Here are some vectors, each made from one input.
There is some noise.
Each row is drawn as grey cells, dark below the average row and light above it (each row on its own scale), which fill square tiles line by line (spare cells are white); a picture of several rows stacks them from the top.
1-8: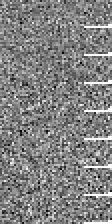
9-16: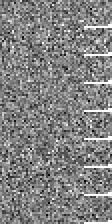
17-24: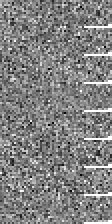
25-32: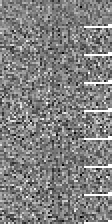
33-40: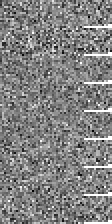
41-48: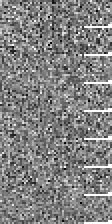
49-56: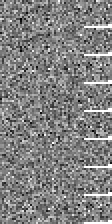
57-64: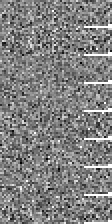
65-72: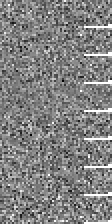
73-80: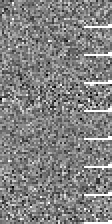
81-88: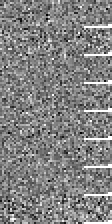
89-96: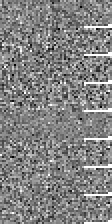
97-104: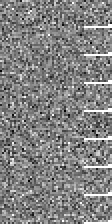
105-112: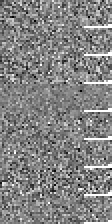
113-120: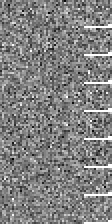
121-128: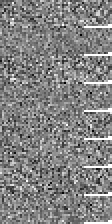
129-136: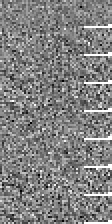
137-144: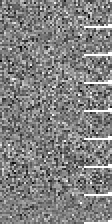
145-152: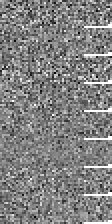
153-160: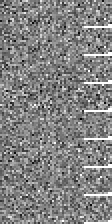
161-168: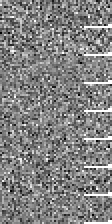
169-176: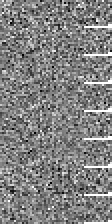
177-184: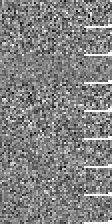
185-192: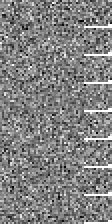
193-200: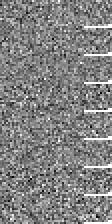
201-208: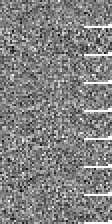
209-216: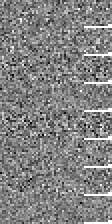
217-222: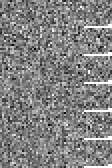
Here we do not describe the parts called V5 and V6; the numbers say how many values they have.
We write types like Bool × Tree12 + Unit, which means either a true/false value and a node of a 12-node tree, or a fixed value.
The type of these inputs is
(Bool × Bool × Bool × Bool × (Line8 + Line9) + V5) × V6.
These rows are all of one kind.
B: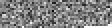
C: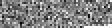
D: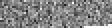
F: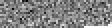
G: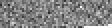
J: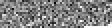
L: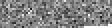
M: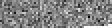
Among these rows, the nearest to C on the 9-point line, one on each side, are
B and J.
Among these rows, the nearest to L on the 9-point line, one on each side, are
D and M.
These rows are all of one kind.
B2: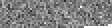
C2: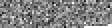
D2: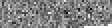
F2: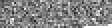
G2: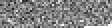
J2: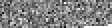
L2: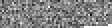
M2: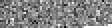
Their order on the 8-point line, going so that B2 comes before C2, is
G2, M2, L2, D2, B2, F2, C2, J2.
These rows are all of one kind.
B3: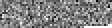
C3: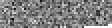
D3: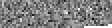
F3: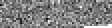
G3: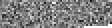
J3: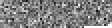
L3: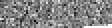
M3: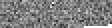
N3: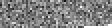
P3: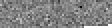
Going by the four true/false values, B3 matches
C3, J3, L3 and P3.
